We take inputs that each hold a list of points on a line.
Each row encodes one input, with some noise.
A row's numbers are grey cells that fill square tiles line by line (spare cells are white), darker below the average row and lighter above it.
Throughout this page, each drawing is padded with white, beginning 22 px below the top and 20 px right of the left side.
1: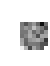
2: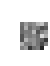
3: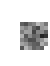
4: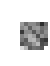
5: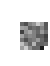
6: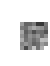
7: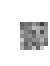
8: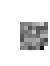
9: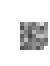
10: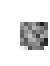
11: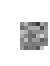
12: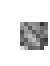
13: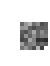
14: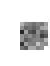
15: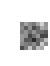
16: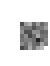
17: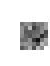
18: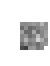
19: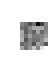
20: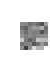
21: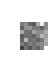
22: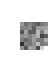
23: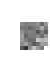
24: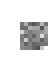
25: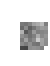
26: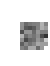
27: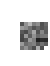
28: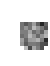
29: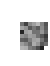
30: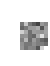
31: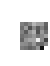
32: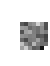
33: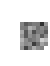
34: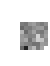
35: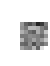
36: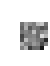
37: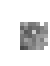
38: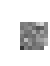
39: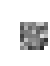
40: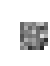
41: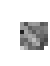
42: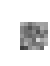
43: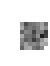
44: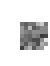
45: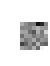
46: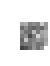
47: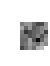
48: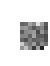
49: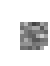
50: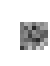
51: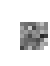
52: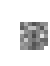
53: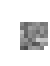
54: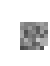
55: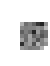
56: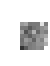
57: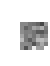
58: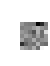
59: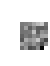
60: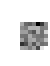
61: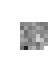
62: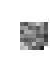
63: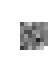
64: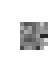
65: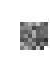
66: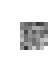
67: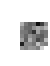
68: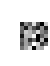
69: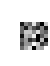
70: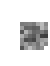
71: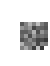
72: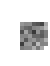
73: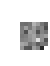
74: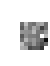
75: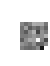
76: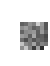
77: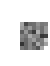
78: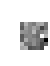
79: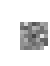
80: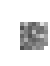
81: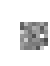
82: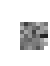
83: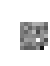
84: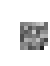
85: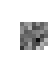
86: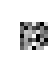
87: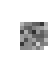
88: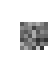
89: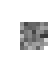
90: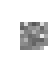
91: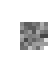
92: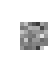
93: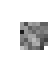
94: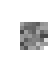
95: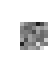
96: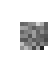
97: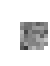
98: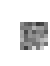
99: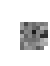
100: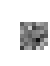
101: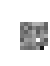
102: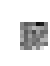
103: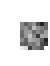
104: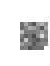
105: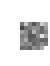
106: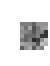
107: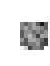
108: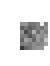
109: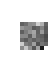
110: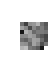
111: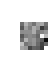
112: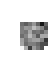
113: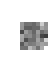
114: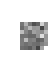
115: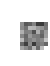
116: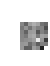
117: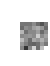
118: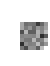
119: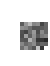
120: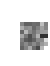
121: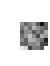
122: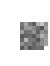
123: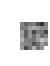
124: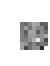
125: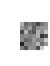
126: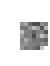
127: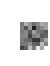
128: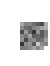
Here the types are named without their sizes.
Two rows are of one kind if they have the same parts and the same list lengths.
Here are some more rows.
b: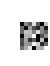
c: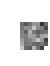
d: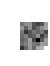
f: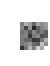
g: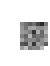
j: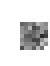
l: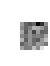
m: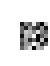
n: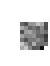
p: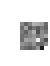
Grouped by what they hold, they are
b, m
c, n, p
d, f, g, j, l

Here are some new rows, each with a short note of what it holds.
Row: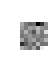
a list of two items
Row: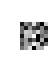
the empty list
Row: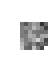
a list of one item
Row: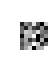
the empty list
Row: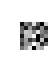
the empty list
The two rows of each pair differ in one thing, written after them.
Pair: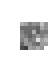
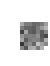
the place on the line in item 1 of the list
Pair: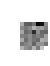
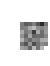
the place on the line in item 2 of the list
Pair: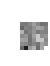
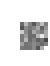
the place on the line in item 1 of the list
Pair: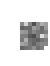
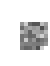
the place on the line in item 2 of the list
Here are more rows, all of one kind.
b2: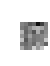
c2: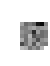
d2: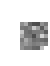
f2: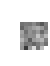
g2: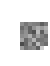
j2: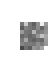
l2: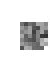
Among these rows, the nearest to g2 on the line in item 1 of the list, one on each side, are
c2 and l2.
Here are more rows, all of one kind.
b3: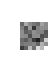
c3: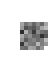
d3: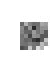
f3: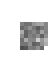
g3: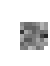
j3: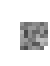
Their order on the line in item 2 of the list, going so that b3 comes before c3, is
f3, j3, b3, d3, g3, c3.
